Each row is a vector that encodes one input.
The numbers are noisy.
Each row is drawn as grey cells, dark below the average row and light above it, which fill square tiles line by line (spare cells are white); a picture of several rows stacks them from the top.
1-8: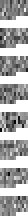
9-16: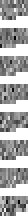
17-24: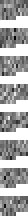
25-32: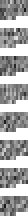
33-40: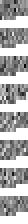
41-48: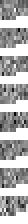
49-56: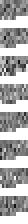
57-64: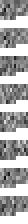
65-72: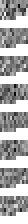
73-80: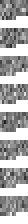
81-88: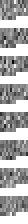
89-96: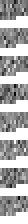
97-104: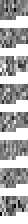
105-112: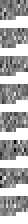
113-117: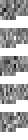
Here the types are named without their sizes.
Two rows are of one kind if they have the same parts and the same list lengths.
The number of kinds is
2.
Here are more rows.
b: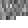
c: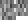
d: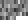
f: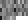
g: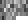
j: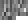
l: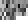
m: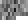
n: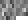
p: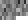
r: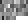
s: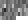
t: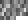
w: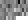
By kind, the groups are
b, c, d, f, g, j, m, n, p, r, s, t, w
l

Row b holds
a point on a circle and five true/false values.
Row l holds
a point on a circle.
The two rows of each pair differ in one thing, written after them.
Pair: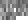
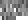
one of the five true/false values
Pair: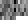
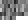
one of the five true/false values
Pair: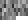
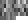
one of the five true/false values
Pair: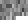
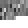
the place on the circle
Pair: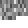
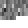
the place on the circle
